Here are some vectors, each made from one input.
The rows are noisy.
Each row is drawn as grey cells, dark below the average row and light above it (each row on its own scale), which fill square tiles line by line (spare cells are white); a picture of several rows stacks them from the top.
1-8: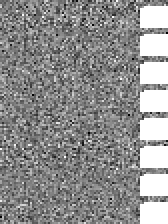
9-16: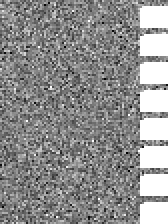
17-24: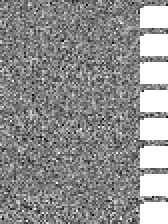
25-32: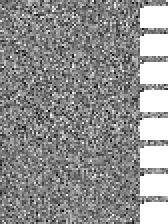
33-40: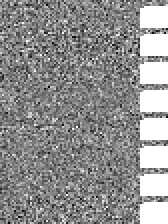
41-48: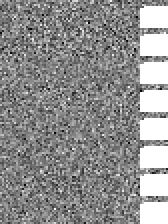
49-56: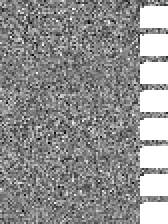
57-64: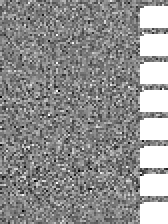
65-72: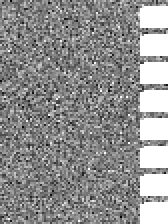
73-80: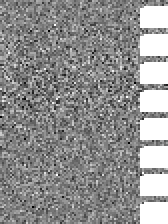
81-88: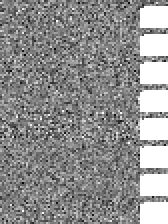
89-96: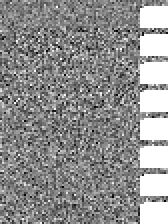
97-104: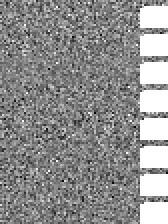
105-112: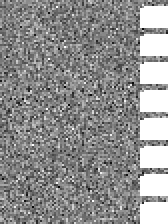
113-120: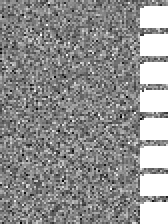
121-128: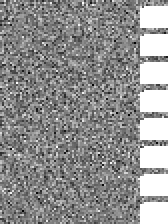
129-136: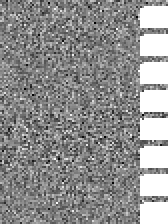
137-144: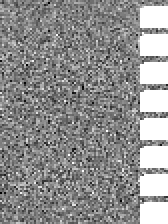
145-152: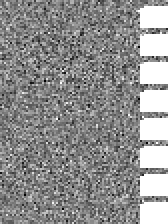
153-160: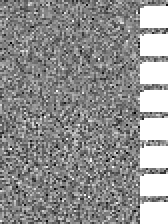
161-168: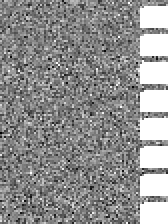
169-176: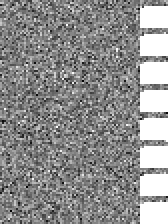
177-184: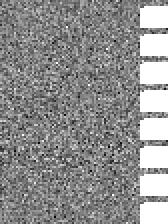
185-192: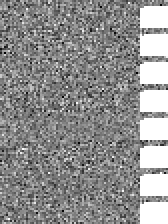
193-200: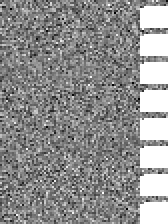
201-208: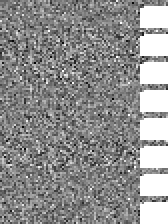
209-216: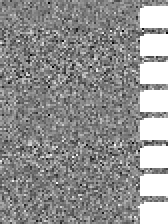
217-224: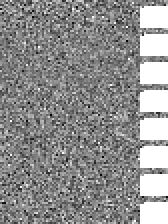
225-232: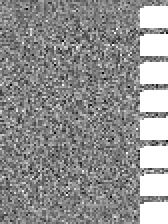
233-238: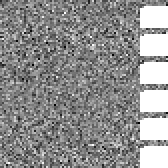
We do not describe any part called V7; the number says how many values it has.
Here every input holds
a value of V7, together with a list of up to two points on an 11-point circle.
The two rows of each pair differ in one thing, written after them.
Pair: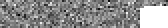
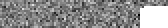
the place on the 11-point circle in item 1 of the list
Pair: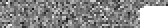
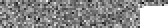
the place on the 11-point circle in item 1 of the list
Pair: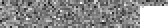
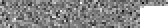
the place on the 11-point circle in item 2 of the list
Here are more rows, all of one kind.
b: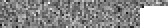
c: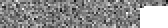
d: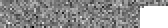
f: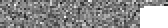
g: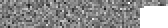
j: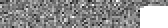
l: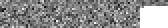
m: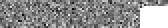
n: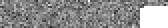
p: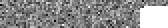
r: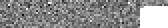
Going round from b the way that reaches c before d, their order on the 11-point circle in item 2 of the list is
b, m, c, d, l, j, r, p, f, g, n.
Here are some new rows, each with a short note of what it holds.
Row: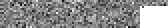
a value of V7, together with a list of two items
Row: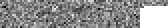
a value of V7, together with the empty list
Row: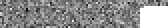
a value of V7, together with a list of one item
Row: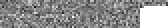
a value of V7, together with the empty list
